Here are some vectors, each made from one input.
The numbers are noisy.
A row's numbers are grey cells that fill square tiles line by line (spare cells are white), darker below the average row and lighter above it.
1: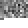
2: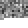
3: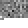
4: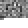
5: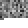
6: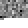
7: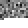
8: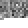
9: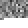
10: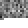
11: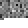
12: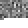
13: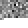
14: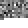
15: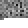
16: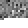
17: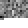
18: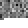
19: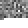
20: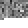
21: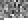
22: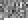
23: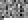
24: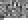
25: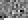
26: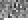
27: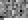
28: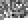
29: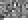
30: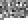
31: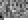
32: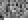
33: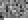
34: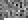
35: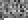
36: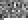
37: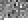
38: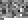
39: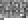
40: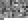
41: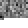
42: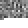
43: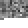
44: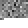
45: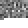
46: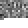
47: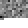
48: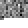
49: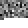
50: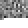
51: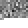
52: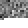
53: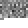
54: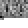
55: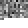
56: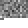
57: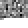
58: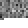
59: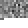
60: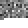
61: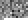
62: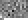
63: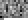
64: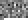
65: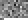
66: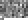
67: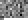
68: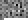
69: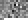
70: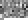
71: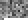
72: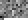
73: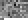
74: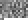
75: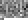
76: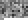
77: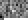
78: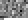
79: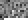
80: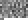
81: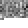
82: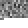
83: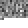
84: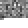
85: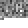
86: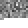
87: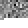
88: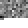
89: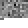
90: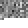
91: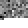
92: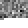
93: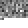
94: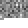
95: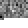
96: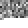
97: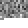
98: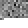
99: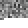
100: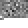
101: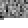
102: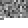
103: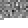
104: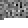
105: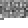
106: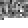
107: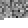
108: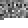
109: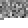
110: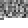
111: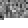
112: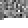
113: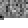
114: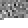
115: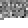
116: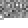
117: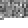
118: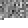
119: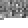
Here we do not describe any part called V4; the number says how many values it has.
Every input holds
either a point on each of two 5-point lines, or a true/false value and a value of V4.
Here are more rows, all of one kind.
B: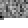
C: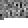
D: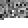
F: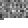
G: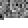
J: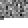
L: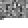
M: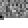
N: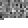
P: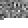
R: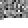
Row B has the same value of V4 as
F, G, M and N.
